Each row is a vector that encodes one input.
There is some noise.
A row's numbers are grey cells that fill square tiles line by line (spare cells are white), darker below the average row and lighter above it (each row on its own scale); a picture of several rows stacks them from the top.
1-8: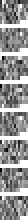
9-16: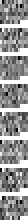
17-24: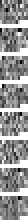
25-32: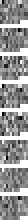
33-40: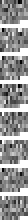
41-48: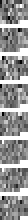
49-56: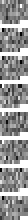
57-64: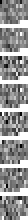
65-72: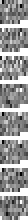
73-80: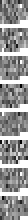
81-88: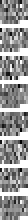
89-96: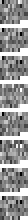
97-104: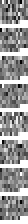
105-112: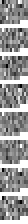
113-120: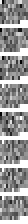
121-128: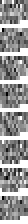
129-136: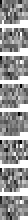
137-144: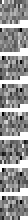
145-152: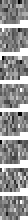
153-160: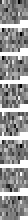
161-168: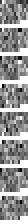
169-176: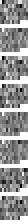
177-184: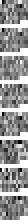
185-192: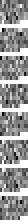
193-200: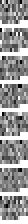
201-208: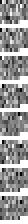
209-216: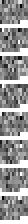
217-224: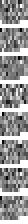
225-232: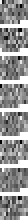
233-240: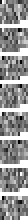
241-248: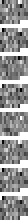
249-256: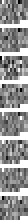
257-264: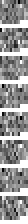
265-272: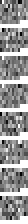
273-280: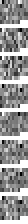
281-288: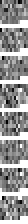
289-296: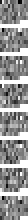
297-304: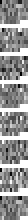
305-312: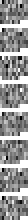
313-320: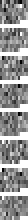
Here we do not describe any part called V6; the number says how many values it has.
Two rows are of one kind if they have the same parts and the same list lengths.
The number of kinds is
3.
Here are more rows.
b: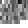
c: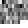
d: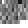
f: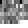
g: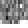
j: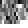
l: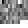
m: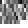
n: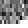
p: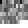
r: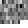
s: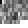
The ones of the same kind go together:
b, d, f, g, j, m, p, s
c, l, r
n

